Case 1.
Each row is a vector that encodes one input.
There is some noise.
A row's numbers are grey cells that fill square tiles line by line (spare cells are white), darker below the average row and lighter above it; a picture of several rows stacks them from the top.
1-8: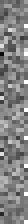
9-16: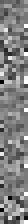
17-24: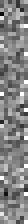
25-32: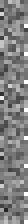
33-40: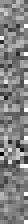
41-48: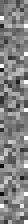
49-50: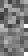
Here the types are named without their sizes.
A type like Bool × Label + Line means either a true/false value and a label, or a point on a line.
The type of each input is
Bool × Tree.
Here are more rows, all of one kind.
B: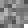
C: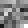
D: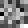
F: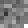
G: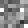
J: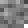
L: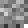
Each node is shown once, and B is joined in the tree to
D, J and L.
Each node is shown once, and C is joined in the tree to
D.
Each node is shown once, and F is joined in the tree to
J.
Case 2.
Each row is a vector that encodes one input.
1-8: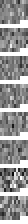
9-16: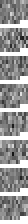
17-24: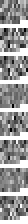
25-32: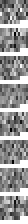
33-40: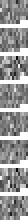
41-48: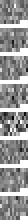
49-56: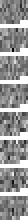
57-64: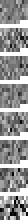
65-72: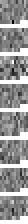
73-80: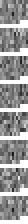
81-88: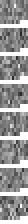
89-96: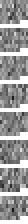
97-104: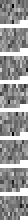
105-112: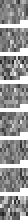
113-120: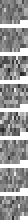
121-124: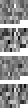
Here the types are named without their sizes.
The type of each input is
Circle + Line.
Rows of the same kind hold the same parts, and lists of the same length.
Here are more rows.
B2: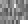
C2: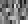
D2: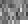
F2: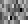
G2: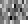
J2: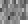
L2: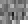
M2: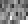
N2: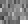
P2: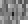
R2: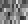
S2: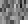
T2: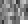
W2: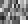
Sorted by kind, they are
B2, D2, M2, N2, T2, W2
C2, F2, G2, J2, L2, P2, R2, S2

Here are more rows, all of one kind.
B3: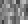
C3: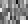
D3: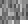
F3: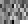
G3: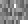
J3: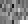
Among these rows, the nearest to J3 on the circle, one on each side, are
B3 and F3.
